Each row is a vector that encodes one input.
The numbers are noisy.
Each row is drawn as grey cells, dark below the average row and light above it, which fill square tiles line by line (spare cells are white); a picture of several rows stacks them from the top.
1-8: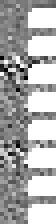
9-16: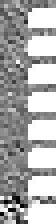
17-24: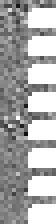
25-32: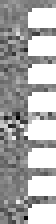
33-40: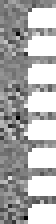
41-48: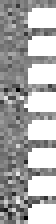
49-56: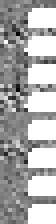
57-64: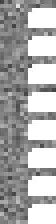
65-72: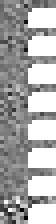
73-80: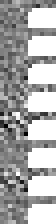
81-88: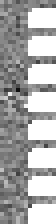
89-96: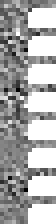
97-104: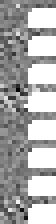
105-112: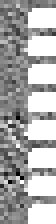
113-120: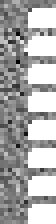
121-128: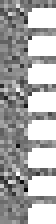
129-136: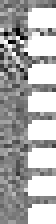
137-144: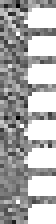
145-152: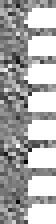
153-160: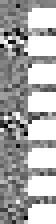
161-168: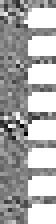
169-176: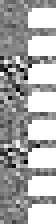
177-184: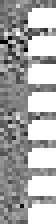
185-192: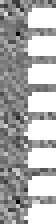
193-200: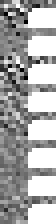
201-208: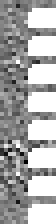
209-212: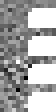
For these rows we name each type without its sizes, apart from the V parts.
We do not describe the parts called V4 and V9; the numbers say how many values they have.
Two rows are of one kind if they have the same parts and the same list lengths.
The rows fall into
3 kinds.
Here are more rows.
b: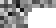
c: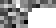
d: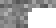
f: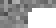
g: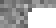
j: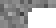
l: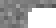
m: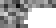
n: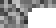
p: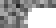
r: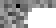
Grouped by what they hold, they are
b
c, d, g, n
f, j, l, m, p, r

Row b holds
a point on a circle and a point on a line.
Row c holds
a point on a line, four true/false values and a value of V4.
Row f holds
a point on a line, a value of V4 and a value of V9.
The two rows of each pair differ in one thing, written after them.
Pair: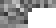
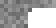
one of the four true/false values
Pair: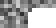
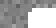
the value of V4
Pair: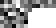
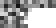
one of the four true/false values
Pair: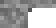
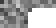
one of the four true/false values
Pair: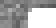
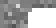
the value of V4
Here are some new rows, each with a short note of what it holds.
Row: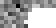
a point on a line, a value of V4 and a value of V9
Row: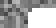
a point on a line, a value of V4 and a value of V9
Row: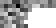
a point on a line, a value of V4 and a value of V9
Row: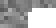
a point on a line, a value of V4 and a value of V9
